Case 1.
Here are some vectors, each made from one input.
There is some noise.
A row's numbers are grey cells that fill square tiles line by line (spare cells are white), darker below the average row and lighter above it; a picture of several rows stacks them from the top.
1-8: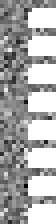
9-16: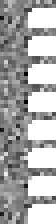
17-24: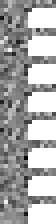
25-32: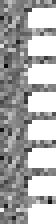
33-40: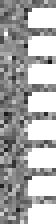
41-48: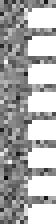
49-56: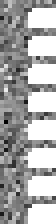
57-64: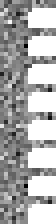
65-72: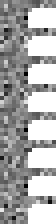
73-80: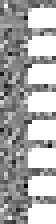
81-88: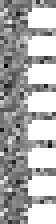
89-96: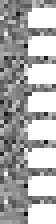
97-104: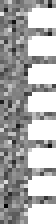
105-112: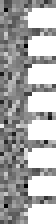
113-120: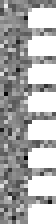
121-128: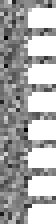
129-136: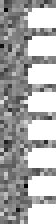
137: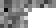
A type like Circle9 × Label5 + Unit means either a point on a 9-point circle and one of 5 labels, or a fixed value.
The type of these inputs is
Line7 + Line8.
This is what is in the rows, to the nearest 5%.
About 40% of them hold a point on a 7-point line. The rest hold a point on an 8-point line.
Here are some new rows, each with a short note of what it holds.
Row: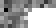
a point on a 7-point line
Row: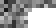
a point on a 7-point line
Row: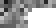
a point on a 7-point line
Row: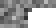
a point on an 8-point line
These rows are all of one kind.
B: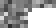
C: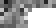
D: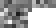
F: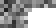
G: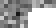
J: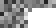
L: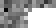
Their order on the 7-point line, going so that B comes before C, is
D, G, B, L, F, C, J.
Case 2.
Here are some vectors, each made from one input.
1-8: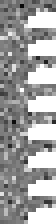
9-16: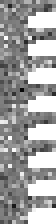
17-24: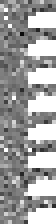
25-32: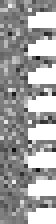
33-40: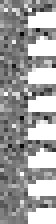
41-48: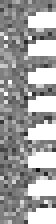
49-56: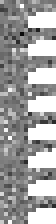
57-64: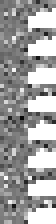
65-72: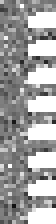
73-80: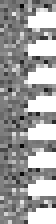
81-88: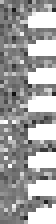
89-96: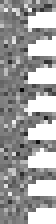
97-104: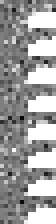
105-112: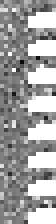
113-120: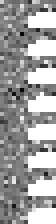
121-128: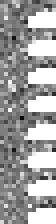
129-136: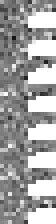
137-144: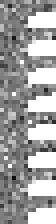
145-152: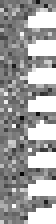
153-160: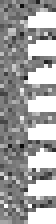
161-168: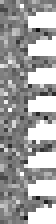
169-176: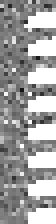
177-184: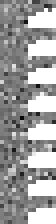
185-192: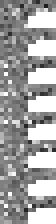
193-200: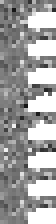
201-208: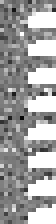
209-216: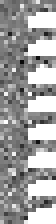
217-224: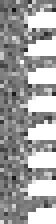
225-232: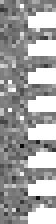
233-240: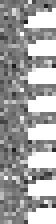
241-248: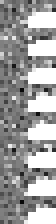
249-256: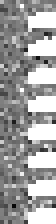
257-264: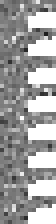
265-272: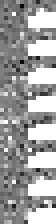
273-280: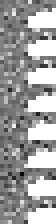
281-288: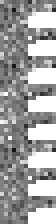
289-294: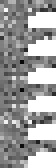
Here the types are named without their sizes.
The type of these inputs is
(Bool × Bool × Bool + Unit) × Tree.
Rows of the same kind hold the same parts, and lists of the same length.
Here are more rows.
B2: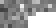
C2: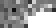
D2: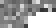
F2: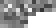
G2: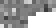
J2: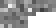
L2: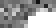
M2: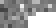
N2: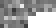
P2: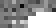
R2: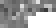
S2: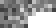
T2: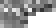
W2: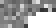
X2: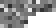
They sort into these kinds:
B2, C2, D2, M2, N2, R2, S2, W2
F2, G2, J2, L2, P2, T2, X2

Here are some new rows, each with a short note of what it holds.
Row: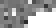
a node of a tree and three true/false values
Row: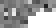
a node of a tree and three true/false values
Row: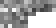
a node of a tree and three true/false values
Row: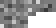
a node of a tree and three true/false values
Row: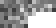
a node of a tree
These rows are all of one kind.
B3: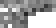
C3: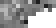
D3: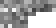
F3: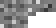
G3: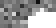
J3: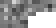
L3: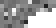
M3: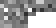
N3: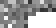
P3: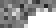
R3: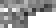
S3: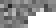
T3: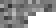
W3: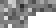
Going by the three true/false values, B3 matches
C3, D3, L3 and R3.
